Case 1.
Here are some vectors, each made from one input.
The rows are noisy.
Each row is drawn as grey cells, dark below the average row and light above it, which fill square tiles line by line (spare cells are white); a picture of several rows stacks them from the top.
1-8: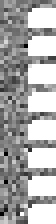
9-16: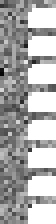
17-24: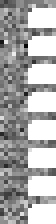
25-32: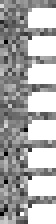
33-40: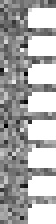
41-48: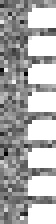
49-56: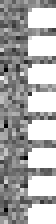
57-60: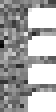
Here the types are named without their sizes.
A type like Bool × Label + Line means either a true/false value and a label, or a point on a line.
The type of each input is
(Bool × Bool × Bool × Bool + Unit) × Label.
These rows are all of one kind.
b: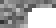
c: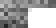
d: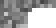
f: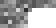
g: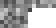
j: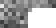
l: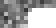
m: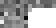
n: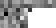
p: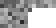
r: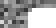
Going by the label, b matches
d, f, l and r.
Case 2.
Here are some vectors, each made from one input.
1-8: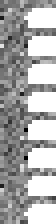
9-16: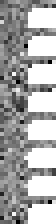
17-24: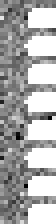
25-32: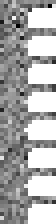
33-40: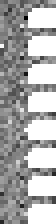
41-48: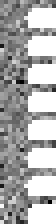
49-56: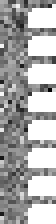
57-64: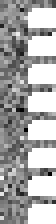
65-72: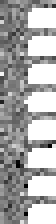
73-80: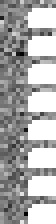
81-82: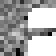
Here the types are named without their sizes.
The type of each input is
Bool × Bool × Bool × Bool + Label.
